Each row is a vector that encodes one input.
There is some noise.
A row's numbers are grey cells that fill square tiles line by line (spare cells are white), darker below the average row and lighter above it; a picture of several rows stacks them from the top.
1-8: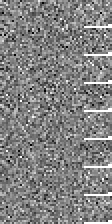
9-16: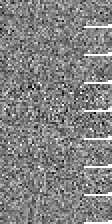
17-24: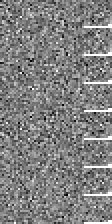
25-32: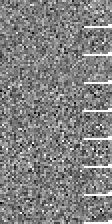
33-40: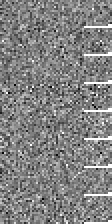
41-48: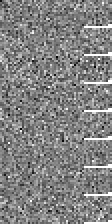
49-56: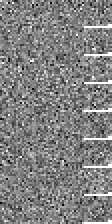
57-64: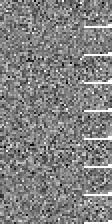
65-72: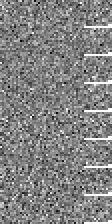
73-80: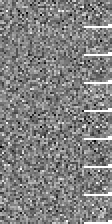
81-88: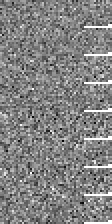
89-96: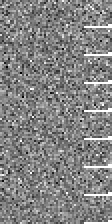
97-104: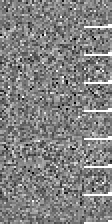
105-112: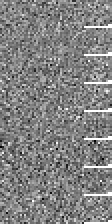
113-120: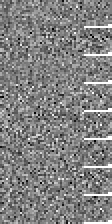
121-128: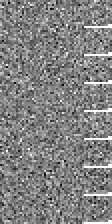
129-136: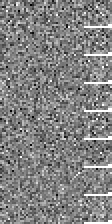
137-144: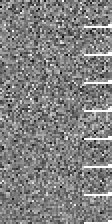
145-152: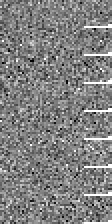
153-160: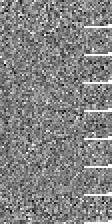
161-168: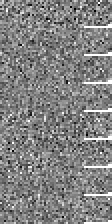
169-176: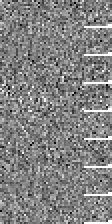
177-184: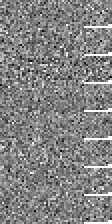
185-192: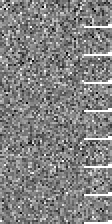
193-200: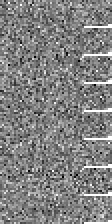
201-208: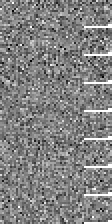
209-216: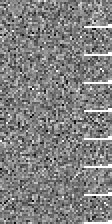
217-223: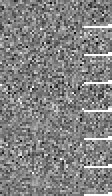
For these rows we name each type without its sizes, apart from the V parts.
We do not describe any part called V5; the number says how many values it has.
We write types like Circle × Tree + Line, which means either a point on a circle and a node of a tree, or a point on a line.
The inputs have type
Label × (Line + V5) × Tree × (Tree + Unit).
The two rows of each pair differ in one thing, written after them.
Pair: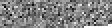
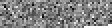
the node of one of the two trees
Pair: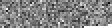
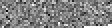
the label
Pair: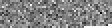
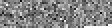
the node of one of the two trees
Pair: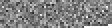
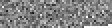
the node of one of the two trees
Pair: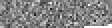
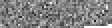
the label
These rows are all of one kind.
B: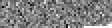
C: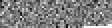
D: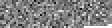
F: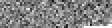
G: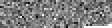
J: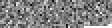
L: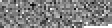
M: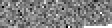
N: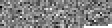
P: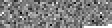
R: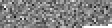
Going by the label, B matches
C, F, J and M.
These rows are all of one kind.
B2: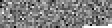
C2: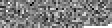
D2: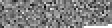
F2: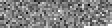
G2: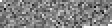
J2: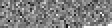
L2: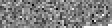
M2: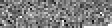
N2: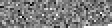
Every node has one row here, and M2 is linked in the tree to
L2.
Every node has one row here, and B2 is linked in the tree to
L2.
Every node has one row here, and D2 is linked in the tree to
C2 and N2.
